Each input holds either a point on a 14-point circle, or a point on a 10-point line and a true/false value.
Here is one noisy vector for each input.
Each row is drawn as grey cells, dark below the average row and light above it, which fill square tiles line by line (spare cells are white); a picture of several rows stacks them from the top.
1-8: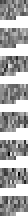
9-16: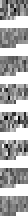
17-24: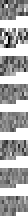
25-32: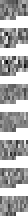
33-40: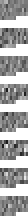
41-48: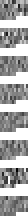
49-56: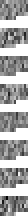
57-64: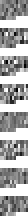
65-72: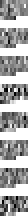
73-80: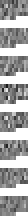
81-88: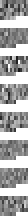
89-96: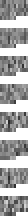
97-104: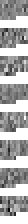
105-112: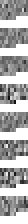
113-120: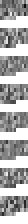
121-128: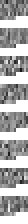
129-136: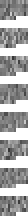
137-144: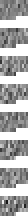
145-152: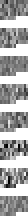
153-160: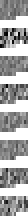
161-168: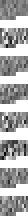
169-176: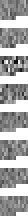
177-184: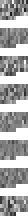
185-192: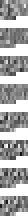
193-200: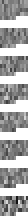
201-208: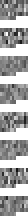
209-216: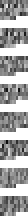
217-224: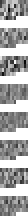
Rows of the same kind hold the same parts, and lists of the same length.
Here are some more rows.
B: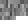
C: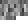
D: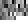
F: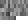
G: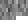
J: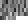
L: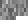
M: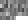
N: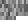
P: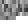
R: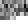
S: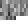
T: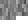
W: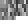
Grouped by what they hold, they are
B, C, D, G, J, M, T
F, L, N, P, R, S, W

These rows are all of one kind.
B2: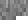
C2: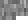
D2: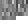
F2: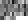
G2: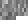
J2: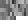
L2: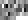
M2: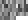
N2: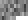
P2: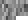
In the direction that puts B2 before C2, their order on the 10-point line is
M2, B2, N2, D2, G2, L2, P2, F2, J2, C2.
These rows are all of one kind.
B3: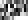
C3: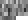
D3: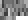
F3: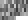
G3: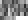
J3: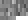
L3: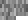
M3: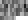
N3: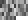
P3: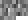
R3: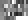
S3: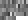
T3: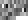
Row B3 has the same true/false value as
C3, F3, S3 and T3.
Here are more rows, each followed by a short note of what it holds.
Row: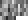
a point on a 10-point line and a true/false value
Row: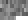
a point on a 14-point circle
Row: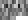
a point on a 14-point circle
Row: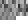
a point on a 10-point line and a true/false value
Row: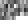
a point on a 10-point line and a true/false value
